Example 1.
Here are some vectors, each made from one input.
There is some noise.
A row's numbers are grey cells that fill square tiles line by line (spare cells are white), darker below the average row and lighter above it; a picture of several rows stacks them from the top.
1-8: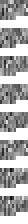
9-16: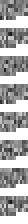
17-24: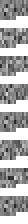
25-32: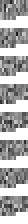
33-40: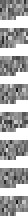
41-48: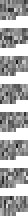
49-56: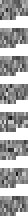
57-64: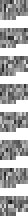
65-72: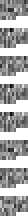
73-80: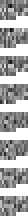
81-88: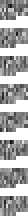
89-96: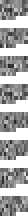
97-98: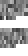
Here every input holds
a point on a 14-point circle.
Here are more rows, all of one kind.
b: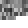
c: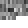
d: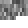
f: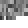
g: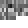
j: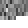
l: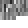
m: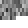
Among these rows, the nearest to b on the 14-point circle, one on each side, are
c and d.
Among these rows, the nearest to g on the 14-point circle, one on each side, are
f and j.
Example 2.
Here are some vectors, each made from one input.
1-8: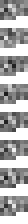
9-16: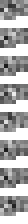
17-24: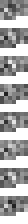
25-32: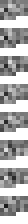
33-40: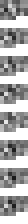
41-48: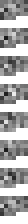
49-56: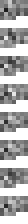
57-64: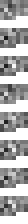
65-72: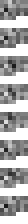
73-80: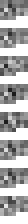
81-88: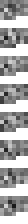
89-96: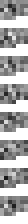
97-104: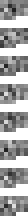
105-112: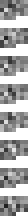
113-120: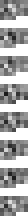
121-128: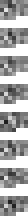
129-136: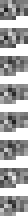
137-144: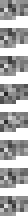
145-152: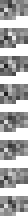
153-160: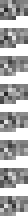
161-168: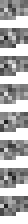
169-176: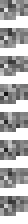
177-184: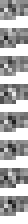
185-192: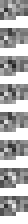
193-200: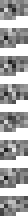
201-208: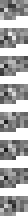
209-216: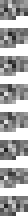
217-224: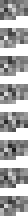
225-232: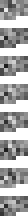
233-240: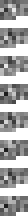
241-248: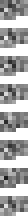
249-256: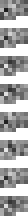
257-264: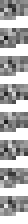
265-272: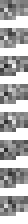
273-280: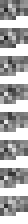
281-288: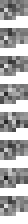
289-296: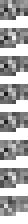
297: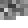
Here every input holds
five true/false values.
